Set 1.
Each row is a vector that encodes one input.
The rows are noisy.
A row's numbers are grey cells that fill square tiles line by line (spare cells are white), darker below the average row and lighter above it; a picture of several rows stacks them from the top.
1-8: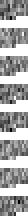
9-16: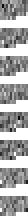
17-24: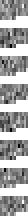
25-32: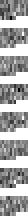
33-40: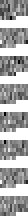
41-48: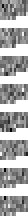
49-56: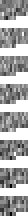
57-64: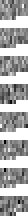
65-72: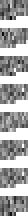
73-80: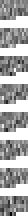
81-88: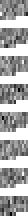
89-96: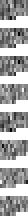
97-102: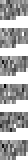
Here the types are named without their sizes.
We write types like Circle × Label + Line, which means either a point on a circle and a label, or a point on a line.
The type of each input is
Bool × Line + Label.
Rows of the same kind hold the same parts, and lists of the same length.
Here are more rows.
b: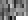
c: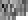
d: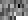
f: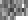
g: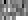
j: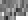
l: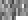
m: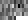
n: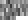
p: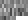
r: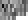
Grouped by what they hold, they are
b, d, m
c, f, g, j, l, n, p, r

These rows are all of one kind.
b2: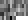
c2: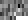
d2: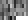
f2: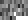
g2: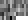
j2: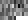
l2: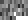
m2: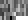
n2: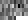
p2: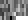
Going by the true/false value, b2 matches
d2, g2, m2 and p2.
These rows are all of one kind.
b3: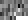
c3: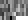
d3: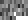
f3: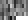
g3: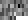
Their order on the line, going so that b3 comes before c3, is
f3, g3, b3, d3, c3.
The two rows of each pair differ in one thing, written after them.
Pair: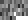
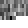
the true/false value
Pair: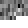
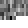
the true/false value
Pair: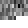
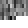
the true/false value
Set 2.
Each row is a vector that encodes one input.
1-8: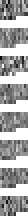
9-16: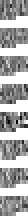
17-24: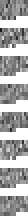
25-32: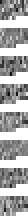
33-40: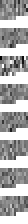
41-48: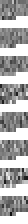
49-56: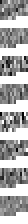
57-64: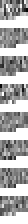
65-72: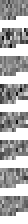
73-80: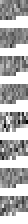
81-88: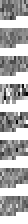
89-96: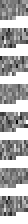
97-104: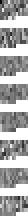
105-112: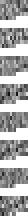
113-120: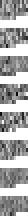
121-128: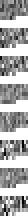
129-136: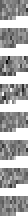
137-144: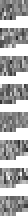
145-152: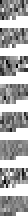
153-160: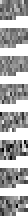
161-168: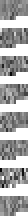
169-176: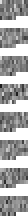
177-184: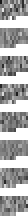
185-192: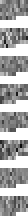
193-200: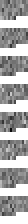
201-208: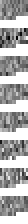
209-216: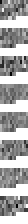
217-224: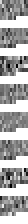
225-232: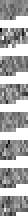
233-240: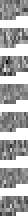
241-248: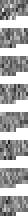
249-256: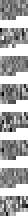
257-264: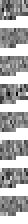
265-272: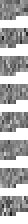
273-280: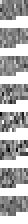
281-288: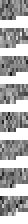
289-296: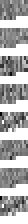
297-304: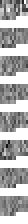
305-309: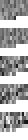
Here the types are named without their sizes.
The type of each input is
List(Circle) × Tree.
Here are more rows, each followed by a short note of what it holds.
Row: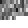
a node of a tree, together with the empty list
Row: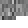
a node of a tree, together with a list of one item
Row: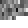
a node of a tree, together with the empty list
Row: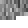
a node of a tree, together with a list of two items
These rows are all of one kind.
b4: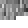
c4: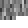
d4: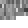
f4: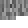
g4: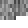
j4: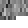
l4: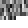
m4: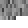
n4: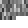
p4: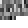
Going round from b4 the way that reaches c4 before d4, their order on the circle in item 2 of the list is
b4, c4, p4, l4, g4, j4, n4, f4, m4, d4.
